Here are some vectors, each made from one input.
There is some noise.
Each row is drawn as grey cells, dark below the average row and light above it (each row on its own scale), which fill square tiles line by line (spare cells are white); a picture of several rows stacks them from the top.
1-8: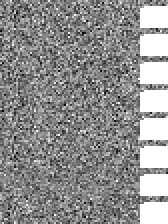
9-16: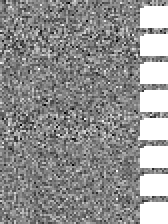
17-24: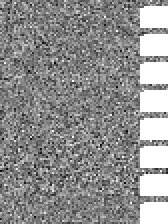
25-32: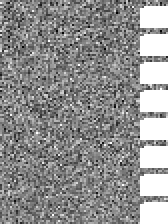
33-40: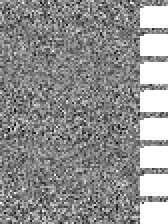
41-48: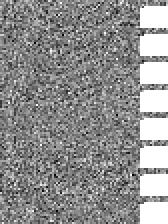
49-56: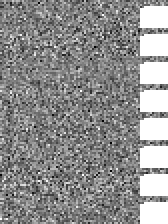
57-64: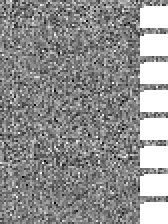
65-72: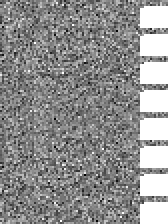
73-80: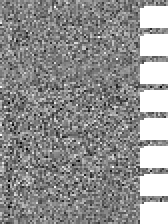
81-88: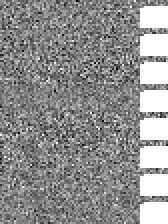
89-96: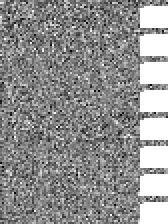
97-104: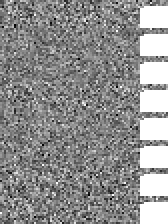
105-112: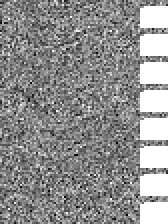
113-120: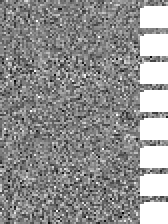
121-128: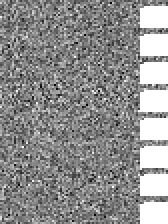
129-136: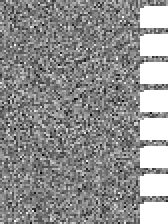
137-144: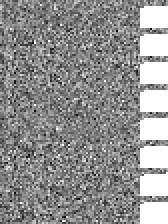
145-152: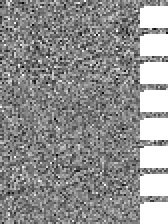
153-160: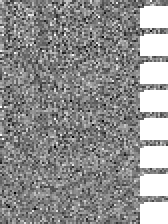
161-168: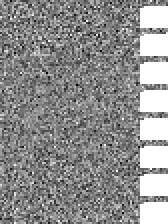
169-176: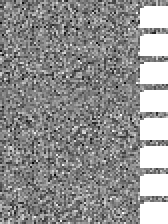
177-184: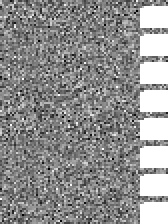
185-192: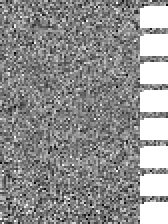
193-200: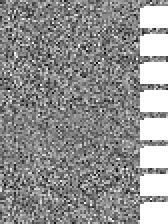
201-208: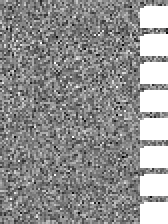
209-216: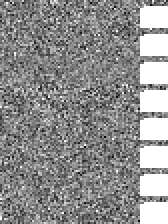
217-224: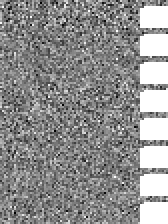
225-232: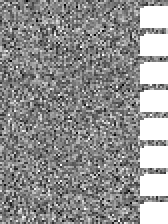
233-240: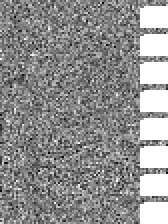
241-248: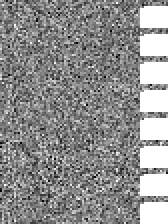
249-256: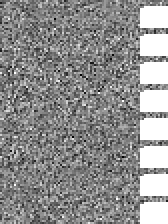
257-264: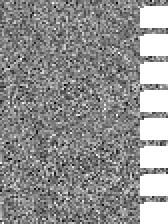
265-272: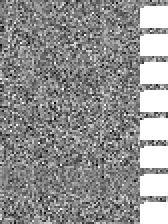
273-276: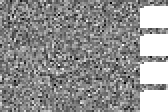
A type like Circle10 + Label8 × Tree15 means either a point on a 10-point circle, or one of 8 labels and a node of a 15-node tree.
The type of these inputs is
(Bool × Bool × Bool + Unit) × Label7 × Tree10 × Tree11.
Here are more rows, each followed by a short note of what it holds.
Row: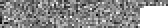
one of 7 labels, a node of a 10-node tree and a node of an 11-node tree
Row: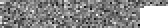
one of 7 labels, a node of a 10-node tree, a node of an 11-node tree and three true/false values
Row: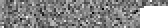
one of 7 labels, a node of a 10-node tree and a node of an 11-node tree
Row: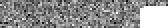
one of 7 labels, a node of a 10-node tree and a node of an 11-node tree
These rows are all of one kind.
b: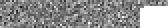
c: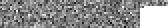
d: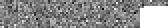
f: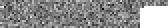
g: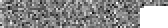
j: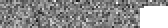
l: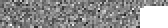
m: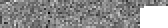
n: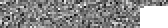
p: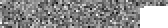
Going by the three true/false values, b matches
g and m.
